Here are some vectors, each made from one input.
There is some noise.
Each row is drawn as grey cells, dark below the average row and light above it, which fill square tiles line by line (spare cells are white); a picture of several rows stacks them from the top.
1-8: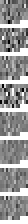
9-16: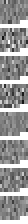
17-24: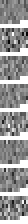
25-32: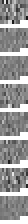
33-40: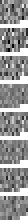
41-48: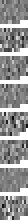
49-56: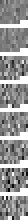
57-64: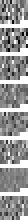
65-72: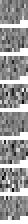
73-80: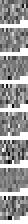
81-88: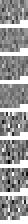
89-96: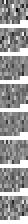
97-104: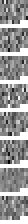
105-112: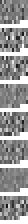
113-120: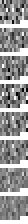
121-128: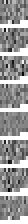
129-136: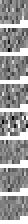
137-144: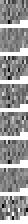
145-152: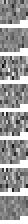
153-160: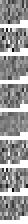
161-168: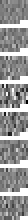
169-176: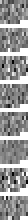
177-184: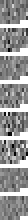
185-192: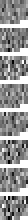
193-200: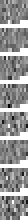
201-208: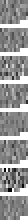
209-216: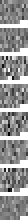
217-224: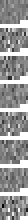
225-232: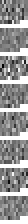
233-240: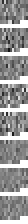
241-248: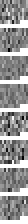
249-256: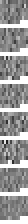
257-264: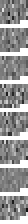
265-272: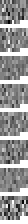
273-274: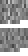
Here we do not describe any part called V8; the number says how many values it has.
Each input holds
either a fixed value, or a node of an 11-node tree, or a true/false value and a value of V8.
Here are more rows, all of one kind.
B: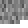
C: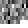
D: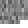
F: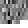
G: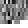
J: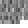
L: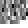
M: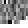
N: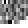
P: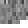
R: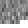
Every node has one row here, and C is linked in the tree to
R.
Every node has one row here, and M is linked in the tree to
F and L.
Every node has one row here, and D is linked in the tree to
B and F.
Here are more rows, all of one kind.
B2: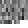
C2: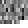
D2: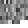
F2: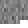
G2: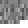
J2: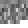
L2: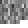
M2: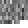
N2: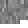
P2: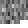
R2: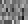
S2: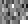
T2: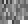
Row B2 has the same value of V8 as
C2, G2, P2 and R2.
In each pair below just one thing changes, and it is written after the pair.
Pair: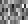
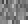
the true/false value
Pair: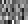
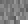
the true/false value
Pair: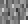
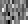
the value of V8
